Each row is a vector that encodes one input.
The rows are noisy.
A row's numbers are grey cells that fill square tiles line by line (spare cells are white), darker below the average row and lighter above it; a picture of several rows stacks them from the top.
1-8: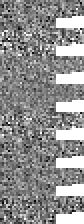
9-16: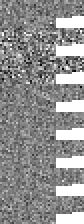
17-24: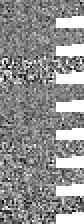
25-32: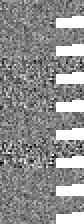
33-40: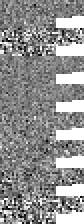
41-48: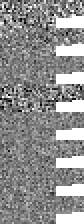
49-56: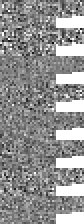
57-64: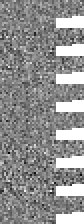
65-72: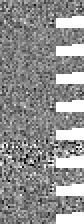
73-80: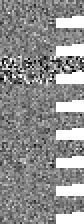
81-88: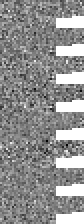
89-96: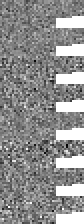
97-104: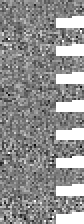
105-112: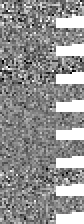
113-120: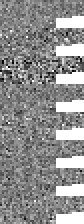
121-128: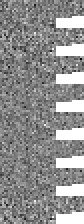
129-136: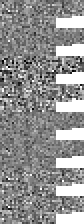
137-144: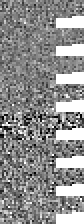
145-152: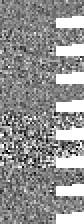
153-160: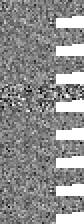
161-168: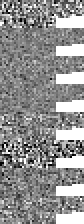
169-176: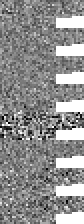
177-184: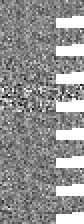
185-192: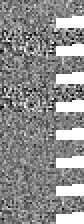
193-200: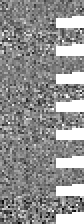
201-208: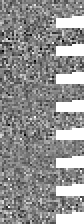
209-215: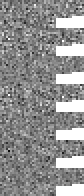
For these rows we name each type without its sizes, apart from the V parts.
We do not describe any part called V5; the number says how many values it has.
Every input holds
a true/false value, together with a list of items, each a point on a circle and a value of V5.
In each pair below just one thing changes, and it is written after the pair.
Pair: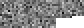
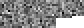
the place on the circle in item 2 of the list
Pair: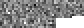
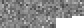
the place on the circle in item 1 of the list
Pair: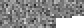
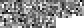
the value of V5 in item 1 of the list
